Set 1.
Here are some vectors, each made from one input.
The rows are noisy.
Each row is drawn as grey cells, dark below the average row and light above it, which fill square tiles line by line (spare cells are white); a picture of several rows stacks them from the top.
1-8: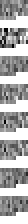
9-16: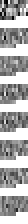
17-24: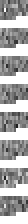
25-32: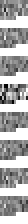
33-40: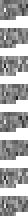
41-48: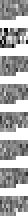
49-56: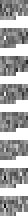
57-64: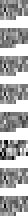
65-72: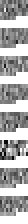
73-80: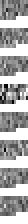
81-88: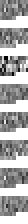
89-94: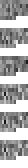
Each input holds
a list of up to two points on a 7-point line.
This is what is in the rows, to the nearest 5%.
All of them are lists of up to two points on a 7-point line: about 10% are empty, 35% hold one and 55% two.
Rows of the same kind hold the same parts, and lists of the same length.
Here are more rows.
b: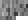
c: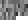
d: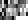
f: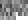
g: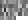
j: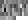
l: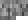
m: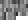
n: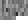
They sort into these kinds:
b, c, l, m, n
d
f, g, j

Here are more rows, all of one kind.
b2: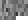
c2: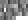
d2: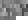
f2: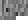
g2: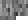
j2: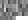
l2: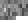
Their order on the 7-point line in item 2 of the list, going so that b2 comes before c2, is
g2, l2, d2, b2, f2, j2, c2.
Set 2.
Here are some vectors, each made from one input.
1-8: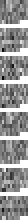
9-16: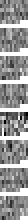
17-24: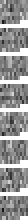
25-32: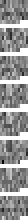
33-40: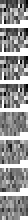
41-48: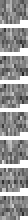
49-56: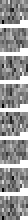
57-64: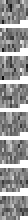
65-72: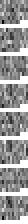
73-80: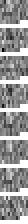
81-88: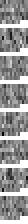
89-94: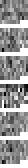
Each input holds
a list of up to two points on a 7-point line.
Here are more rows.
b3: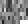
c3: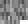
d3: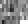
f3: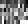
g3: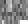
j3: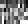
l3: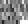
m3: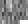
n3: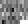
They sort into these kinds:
b3, d3, l3, n3
c3, g3, m3
f3, j3

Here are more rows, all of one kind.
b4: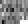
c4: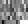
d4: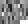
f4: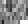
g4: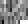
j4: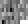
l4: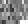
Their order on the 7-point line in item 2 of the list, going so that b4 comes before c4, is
b4, j4, g4, f4, c4, l4, d4.
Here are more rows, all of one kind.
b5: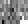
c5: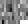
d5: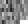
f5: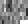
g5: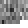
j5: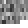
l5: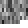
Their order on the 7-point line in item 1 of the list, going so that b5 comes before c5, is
b5, g5, j5, d5, c5, f5, l5.
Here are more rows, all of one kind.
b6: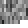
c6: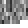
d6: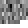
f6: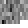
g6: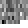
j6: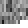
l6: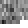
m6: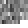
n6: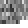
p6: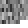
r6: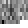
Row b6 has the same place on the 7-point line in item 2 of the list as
f6, m6 and r6.
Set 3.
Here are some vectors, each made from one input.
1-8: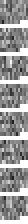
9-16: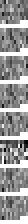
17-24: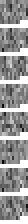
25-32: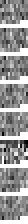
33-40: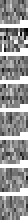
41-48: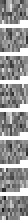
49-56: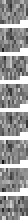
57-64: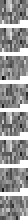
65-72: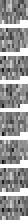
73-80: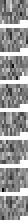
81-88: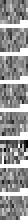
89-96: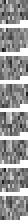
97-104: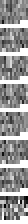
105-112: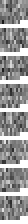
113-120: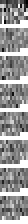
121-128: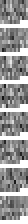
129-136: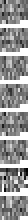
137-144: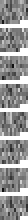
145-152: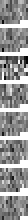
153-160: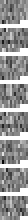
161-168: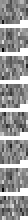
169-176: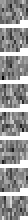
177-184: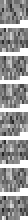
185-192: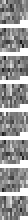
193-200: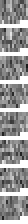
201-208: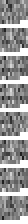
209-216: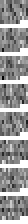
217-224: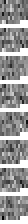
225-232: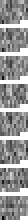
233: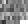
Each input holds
a list of up to two points on a 7-point line.
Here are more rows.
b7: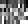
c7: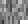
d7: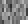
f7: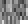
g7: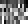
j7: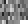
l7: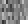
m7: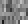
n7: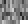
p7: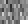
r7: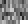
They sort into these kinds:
b7, g7
c7, d7, l7, m7, p7
f7, j7, n7, r7

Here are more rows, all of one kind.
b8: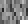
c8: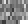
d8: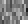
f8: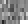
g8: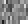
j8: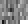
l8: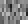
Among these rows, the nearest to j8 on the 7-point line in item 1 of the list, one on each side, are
f8 and g8.
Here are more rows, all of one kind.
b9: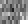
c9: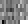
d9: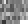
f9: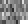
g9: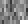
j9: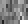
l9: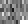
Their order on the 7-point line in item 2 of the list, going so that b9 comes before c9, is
b9, l9, f9, d9, g9, j9, c9.
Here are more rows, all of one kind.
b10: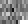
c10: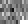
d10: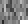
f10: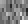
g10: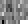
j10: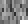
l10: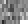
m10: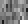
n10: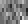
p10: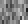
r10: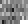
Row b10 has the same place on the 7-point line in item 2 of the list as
f10 and n10.
